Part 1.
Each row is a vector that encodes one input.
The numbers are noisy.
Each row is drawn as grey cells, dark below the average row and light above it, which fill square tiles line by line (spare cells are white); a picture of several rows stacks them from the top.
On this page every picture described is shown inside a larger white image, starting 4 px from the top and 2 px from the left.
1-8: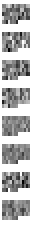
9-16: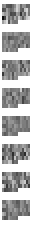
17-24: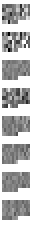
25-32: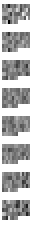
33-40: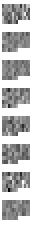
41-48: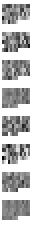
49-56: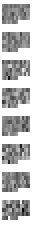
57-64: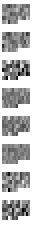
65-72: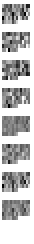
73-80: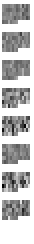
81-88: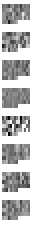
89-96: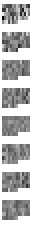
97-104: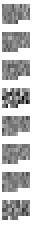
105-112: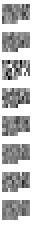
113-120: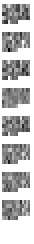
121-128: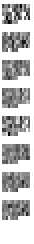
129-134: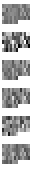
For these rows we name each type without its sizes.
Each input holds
three true/false values.
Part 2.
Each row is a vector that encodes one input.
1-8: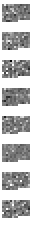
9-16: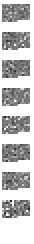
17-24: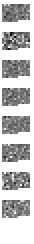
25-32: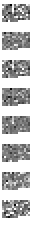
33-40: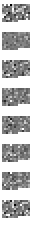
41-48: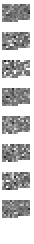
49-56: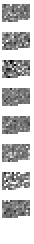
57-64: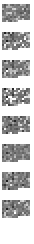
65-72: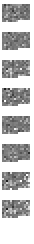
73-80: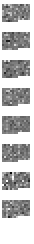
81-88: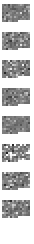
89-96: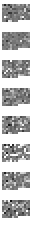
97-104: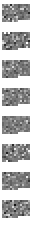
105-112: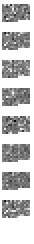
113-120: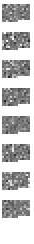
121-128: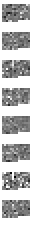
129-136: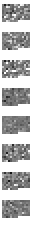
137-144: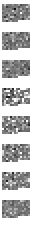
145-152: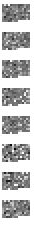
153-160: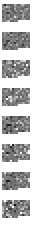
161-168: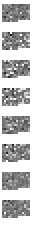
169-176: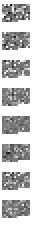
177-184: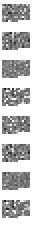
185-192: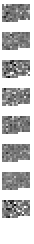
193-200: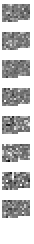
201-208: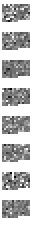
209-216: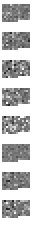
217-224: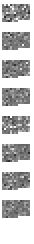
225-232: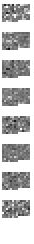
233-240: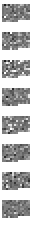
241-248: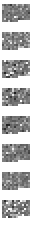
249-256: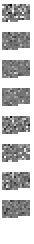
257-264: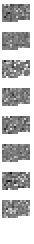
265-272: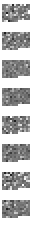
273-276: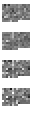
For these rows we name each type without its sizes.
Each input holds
either a fixed value, or a node of a tree.
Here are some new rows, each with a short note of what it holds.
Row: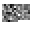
a fixed value
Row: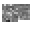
a node of a tree
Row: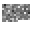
a node of a tree
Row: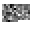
a fixed value
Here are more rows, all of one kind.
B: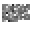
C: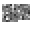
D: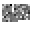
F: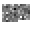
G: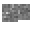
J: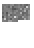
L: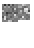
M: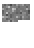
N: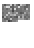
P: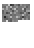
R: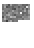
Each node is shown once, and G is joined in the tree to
C, F and M.
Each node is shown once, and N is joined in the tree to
M.
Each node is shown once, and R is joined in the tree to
D and J.
